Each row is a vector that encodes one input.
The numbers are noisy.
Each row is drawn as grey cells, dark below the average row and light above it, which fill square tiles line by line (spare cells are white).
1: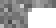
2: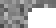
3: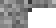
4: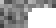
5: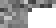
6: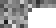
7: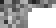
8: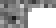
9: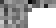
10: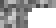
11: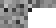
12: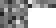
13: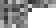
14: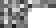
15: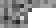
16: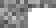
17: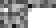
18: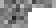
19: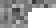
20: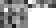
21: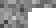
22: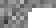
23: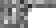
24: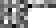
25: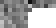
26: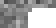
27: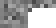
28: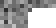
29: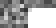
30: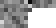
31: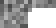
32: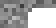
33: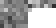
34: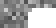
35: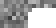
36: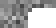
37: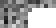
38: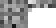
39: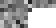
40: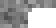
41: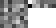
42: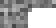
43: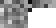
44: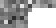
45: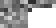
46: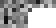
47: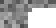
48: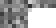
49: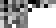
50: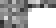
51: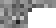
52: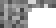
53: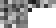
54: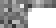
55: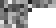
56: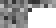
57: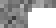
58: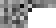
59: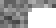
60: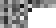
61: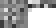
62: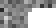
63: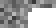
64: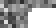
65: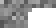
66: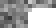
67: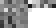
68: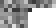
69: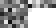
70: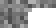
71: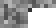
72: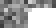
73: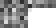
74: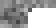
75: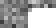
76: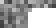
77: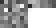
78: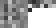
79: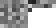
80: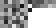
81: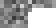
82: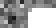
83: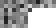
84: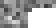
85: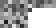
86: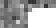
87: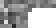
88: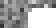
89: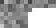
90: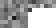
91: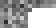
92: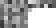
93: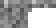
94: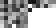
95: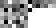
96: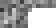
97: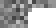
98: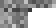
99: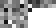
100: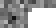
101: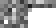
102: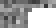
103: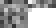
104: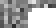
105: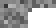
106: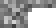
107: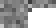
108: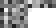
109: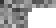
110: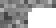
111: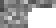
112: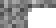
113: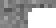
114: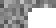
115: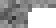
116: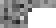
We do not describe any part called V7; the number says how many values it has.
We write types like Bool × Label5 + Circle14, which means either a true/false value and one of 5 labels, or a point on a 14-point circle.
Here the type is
Line4 × (Line6 + V7).
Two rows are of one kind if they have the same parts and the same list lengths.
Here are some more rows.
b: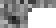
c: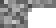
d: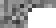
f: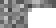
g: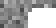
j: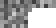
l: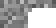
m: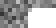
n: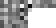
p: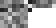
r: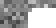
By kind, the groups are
b, c, f, j, n, p
d, g, l, m, r

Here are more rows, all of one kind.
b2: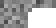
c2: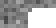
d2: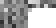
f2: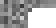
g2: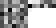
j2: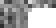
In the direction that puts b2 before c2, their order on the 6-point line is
f2, d2, j2, b2, c2, g2.
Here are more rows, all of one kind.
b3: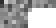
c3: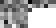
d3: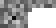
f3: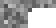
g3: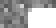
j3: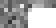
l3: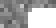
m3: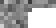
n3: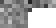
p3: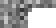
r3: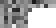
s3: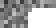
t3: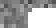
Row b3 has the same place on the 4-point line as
n3 and p3.
